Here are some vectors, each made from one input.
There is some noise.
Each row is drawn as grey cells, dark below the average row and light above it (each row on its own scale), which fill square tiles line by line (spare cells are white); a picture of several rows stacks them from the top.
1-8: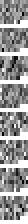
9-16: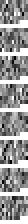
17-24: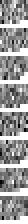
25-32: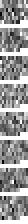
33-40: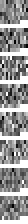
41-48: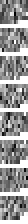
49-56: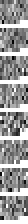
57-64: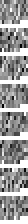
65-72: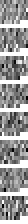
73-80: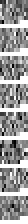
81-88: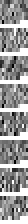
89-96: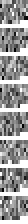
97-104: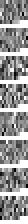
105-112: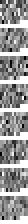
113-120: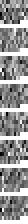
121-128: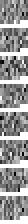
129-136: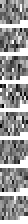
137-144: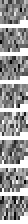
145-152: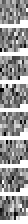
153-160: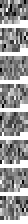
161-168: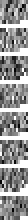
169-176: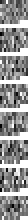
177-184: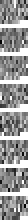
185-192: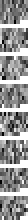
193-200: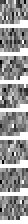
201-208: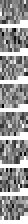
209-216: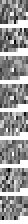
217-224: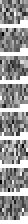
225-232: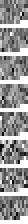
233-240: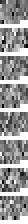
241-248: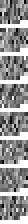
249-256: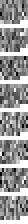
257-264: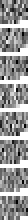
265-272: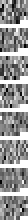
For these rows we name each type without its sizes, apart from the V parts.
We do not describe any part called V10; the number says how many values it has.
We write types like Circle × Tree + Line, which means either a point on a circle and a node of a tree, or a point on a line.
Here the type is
(Bool × Bool × Bool + V10) × (Circle + Unit) × Line.
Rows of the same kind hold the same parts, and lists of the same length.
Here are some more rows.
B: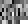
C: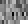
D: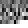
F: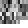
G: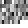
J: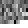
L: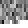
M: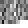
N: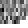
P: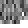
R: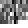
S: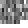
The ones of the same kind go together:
B, P, S
C
D, J, N, R
F, G, L, M

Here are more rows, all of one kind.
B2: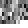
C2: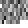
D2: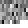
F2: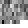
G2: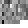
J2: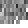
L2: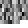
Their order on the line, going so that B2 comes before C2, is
L2, B2, G2, F2, J2, D2, C2.
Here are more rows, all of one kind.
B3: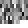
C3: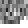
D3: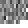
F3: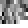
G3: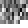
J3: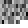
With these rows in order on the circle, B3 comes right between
C3 and D3.
